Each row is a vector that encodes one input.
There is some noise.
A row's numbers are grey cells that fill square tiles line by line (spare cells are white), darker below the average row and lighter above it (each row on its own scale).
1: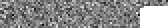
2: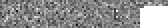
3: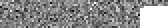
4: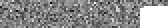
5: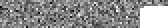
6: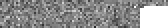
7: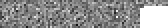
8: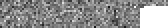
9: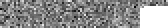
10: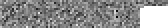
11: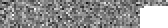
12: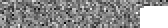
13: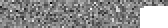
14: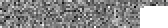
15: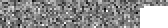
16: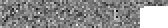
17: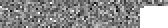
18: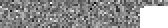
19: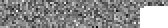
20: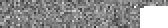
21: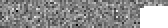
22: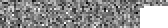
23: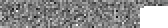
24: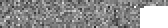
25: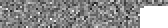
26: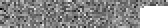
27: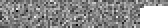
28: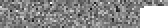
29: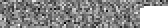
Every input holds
three true/false values.
